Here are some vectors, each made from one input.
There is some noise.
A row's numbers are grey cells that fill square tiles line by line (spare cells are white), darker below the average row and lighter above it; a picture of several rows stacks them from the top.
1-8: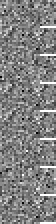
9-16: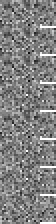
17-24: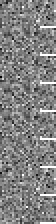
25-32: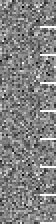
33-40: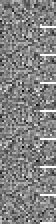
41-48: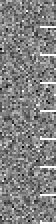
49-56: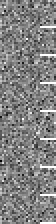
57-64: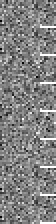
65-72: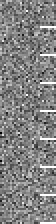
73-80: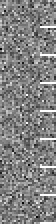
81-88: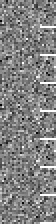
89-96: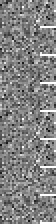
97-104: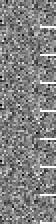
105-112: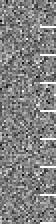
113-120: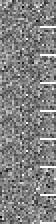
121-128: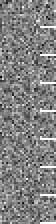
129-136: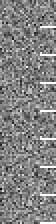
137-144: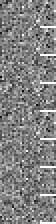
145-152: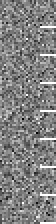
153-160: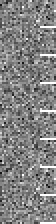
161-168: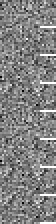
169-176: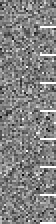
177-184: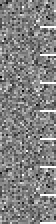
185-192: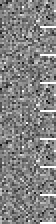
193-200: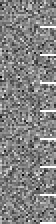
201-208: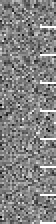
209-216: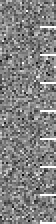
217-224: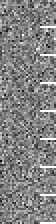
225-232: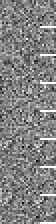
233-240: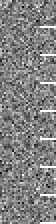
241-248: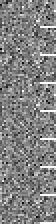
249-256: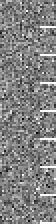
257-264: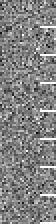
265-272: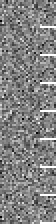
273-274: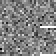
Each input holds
a point on an 8-point circle.
